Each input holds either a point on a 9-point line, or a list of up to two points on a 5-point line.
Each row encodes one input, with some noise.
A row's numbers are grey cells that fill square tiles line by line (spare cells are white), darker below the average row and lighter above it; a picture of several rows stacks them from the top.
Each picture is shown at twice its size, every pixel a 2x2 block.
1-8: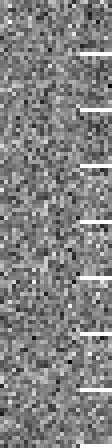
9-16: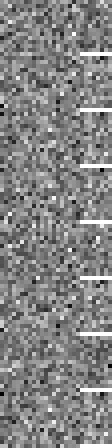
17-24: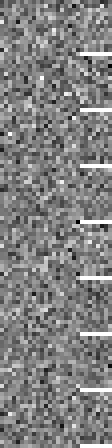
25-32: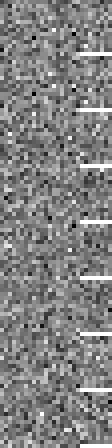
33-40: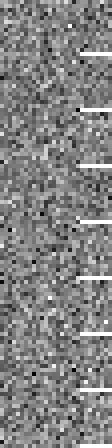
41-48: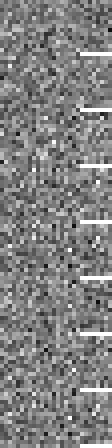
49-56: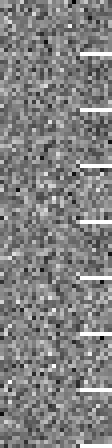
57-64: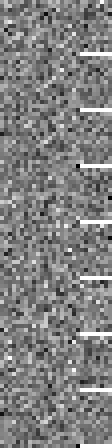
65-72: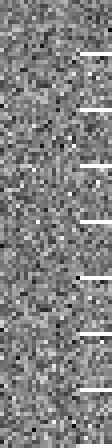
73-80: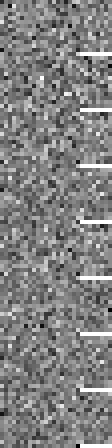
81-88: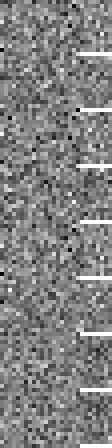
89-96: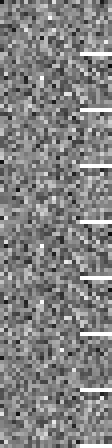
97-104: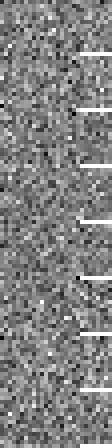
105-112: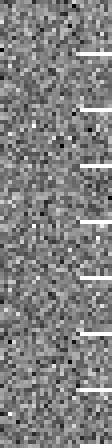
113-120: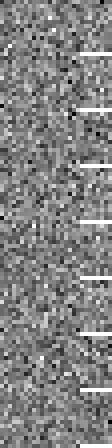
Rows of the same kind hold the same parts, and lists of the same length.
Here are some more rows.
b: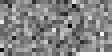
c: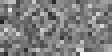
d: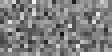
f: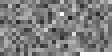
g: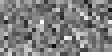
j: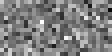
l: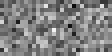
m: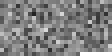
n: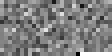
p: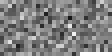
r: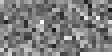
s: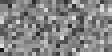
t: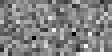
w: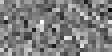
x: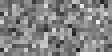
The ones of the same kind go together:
b, l, s, t, x
c, f, m, n
d, p
g, j, r, w

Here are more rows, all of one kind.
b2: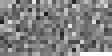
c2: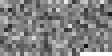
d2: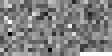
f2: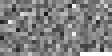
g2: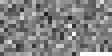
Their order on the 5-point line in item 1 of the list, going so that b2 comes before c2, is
b2, f2, g2, d2, c2.
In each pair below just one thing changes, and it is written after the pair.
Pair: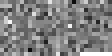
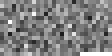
the place on the 5-point line in item 1 of the list
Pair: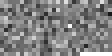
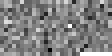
the place on the 5-point line in item 2 of the list
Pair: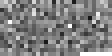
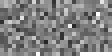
the place on the 5-point line in item 2 of the list
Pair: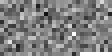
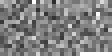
the place on the 5-point line in item 1 of the list
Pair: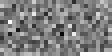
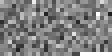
the place on the 5-point line in item 2 of the list
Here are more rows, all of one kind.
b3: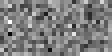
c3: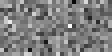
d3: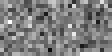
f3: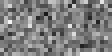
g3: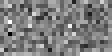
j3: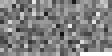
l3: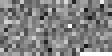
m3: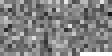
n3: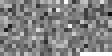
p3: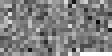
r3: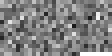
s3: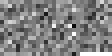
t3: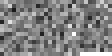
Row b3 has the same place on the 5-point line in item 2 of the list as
c3, g3 and j3.
